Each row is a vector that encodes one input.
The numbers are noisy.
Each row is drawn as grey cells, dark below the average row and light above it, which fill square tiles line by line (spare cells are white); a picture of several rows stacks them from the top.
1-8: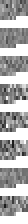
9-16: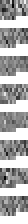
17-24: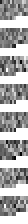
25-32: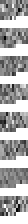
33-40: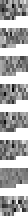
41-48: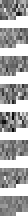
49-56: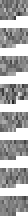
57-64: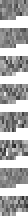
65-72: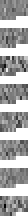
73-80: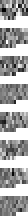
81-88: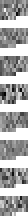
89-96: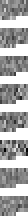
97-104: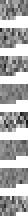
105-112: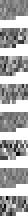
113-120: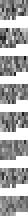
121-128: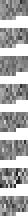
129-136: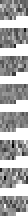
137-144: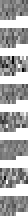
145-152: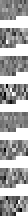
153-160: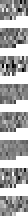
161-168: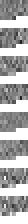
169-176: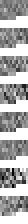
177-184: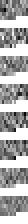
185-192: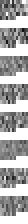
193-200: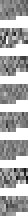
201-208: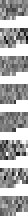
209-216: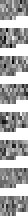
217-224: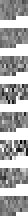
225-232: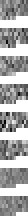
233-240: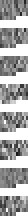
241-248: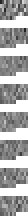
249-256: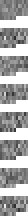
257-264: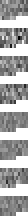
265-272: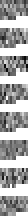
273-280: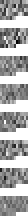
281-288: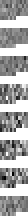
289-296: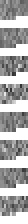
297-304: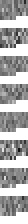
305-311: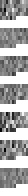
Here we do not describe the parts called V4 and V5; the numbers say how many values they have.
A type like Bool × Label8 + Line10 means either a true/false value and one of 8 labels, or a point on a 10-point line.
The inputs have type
Bool × (Tree13 + Unit) + V4 × V5.
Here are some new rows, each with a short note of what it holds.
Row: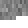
a node of a 13-node tree and a true/false value
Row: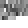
a true/false value
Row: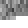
a node of a 13-node tree and a true/false value
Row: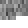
a node of a 13-node tree and a true/false value
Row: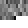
a node of a 13-node tree and a true/false value
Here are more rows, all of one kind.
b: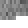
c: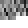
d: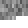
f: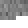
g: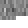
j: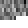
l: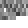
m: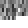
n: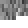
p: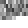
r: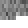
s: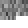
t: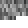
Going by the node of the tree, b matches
l and r.
